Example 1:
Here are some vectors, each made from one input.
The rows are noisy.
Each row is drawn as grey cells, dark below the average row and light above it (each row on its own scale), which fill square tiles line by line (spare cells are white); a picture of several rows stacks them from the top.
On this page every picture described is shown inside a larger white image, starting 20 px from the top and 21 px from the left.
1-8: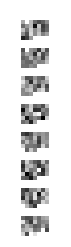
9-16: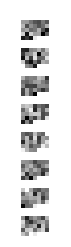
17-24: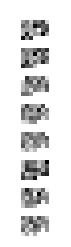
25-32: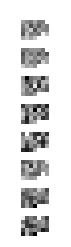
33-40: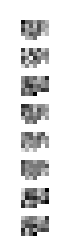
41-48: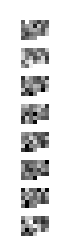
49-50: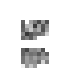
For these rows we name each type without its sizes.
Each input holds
a list of points on a line.
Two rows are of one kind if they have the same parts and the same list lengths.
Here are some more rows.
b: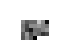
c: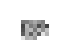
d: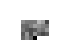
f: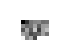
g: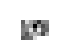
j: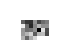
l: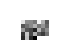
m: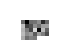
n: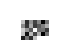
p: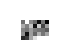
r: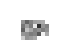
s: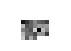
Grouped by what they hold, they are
b, d, l
c, f, j, m, r, s
g, n, p

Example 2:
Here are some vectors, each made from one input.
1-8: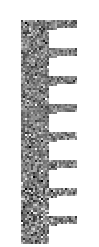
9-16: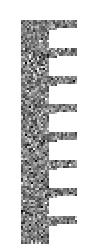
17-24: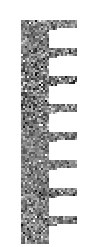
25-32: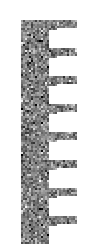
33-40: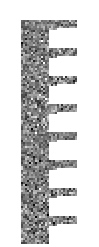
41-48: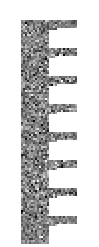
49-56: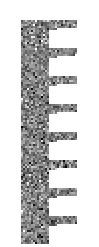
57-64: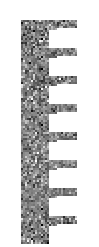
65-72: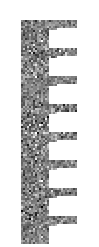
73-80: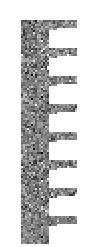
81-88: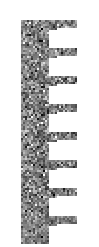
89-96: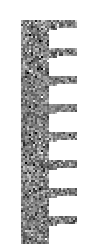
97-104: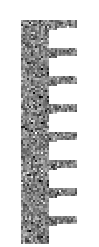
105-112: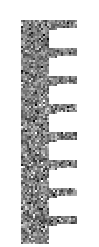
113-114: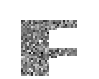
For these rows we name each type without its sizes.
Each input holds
either a point on a circle, or three true/false values.
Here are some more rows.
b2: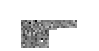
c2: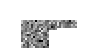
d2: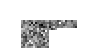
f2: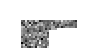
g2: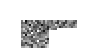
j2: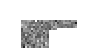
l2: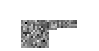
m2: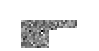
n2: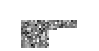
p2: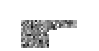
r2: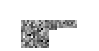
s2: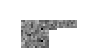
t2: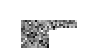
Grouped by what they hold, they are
b2, c2, f2, p2, r2, s2, t2
d2, g2, j2, l2, m2, n2

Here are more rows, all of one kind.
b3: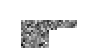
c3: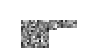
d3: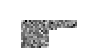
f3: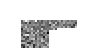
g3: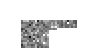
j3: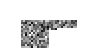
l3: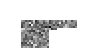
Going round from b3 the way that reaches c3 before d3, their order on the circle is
b3, f3, c3, g3, j3, l3, d3.
